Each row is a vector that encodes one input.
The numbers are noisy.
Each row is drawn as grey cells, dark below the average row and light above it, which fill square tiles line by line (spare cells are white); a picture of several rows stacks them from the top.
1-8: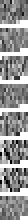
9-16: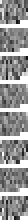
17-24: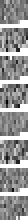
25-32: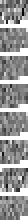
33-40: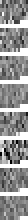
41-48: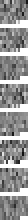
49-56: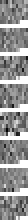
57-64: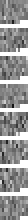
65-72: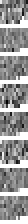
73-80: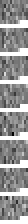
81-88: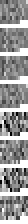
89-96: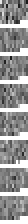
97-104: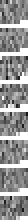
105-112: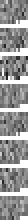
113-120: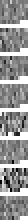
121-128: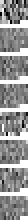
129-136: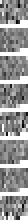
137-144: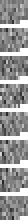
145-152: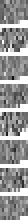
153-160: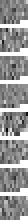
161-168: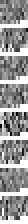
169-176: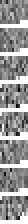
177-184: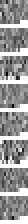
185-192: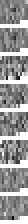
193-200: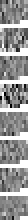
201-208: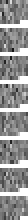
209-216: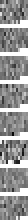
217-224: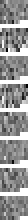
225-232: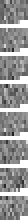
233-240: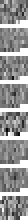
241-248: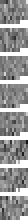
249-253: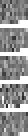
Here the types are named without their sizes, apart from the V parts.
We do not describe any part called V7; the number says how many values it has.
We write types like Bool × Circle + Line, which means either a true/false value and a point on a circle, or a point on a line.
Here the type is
List(Line) + V7 × V7.
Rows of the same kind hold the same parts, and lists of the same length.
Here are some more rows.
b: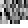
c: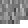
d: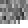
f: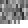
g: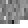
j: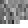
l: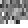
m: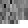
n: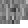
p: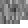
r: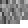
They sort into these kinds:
b
c, g, m, n
d, f
j, p, r
l

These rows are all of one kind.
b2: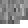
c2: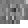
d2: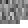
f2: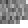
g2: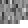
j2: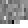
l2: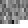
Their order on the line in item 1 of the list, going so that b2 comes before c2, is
l2, j2, b2, c2, f2, d2, g2.
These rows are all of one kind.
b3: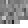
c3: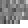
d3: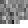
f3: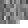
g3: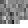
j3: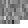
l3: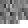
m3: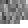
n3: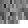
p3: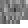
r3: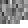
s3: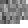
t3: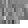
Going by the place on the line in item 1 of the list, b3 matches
j3 and t3.
